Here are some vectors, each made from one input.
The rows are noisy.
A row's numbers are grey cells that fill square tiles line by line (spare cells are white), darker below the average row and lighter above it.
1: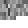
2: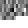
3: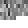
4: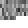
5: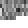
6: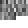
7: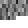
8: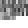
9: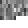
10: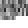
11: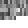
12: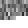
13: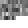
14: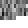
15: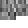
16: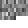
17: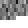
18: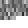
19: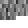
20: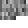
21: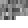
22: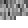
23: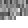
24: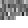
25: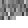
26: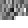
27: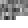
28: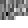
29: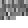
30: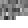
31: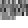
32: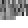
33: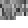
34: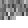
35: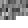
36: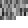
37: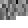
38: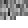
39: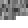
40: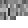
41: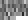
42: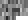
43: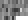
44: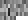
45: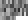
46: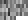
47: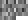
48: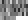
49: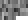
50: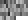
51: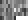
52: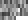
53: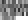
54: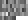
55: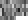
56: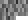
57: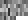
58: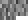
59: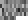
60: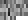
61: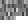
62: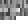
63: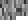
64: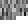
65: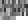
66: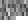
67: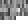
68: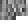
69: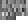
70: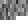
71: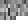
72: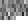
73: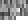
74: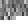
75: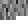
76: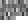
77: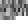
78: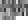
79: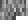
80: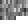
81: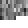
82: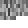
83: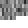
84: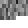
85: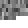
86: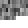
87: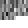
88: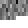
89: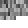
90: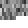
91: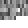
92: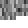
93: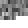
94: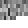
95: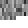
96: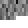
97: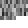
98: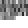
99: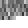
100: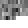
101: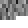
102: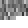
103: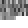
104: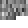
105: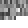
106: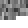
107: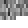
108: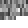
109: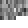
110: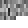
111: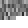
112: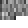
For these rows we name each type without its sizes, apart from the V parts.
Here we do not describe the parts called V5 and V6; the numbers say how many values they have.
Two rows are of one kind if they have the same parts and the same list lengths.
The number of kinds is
2.
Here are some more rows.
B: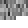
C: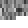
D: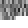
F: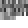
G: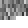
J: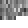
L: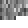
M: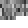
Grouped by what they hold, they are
B, C, D, F, M
G, J, L

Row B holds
a true/false value, a value of V5 and a value of V6.
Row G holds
a point on a line and a value of V6.
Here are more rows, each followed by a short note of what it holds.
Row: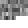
a true/false value, a value of V5 and a value of V6
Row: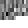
a point on a line and a value of V6
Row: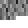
a point on a line and a value of V6
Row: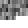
a true/false value, a value of V5 and a value of V6
